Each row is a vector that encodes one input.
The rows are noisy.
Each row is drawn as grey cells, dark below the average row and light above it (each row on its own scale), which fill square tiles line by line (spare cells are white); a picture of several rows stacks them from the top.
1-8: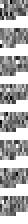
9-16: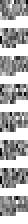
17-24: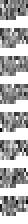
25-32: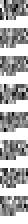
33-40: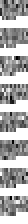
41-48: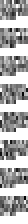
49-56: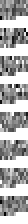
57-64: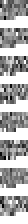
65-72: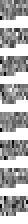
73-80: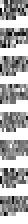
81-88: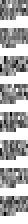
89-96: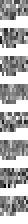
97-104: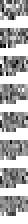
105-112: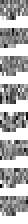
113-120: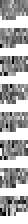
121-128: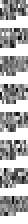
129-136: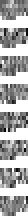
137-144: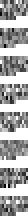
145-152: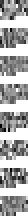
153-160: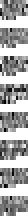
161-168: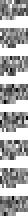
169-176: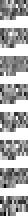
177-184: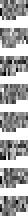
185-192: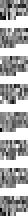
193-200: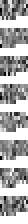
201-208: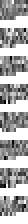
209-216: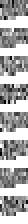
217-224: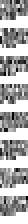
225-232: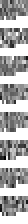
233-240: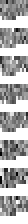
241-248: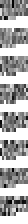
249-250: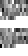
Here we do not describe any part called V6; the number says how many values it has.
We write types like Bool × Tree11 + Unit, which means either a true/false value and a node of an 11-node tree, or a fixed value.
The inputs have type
Bool × Line7 × (Line9 + V6) + Line8.
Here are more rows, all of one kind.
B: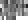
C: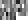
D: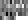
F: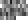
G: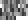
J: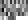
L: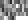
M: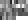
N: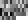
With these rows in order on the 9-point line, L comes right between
C and D.
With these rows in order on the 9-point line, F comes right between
C and G.
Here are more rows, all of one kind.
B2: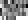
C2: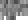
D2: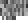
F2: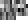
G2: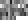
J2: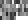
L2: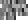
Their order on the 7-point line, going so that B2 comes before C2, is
B2, C2, D2, L2, J2, F2, G2.
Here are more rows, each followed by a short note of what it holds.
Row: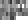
a point on a 7-point line, a point on a 9-point line and a true/false value
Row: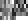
a point on a 7-point line, a true/false value and a value of V6
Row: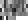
a point on a 7-point line, a true/false value and a value of V6
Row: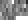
a point on a 7-point line, a true/false value and a value of V6
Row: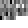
a point on a 7-point line, a point on a 9-point line and a true/false value
